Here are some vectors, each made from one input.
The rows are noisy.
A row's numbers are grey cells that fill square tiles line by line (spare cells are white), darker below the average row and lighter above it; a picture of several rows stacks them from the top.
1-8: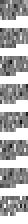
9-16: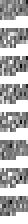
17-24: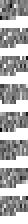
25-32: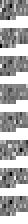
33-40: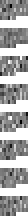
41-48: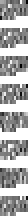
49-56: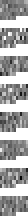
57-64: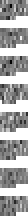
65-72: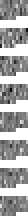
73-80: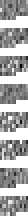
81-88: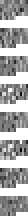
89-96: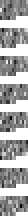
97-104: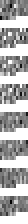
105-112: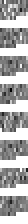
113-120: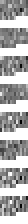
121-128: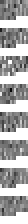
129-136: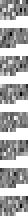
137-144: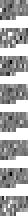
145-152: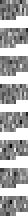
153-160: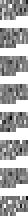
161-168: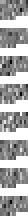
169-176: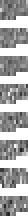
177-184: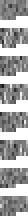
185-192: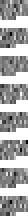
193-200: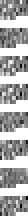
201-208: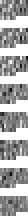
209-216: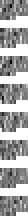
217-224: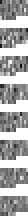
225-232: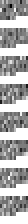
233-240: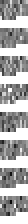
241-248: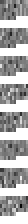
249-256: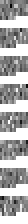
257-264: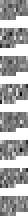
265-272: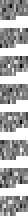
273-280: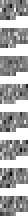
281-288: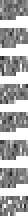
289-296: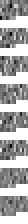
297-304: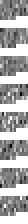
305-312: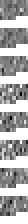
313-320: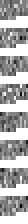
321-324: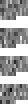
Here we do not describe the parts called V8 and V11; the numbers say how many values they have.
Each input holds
a point on a 6-point line and a value of V11, together with either a point on a 6-point line, or a value of V8.
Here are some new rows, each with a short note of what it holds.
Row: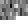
a point on a 6-point line, a value of V8 and a value of V11
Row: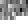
a point on a 6-point line, a value of V8 and a value of V11
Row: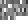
a point on each of two 6-point lines and a value of V11
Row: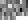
a point on a 6-point line, a value of V8 and a value of V11
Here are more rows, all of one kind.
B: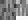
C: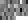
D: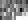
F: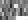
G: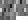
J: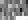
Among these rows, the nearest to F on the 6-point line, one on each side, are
C and G.
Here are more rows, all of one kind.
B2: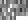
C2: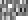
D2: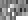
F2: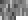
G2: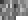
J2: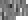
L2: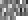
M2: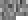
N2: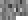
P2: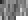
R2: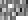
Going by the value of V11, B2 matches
L2, M2 and N2.
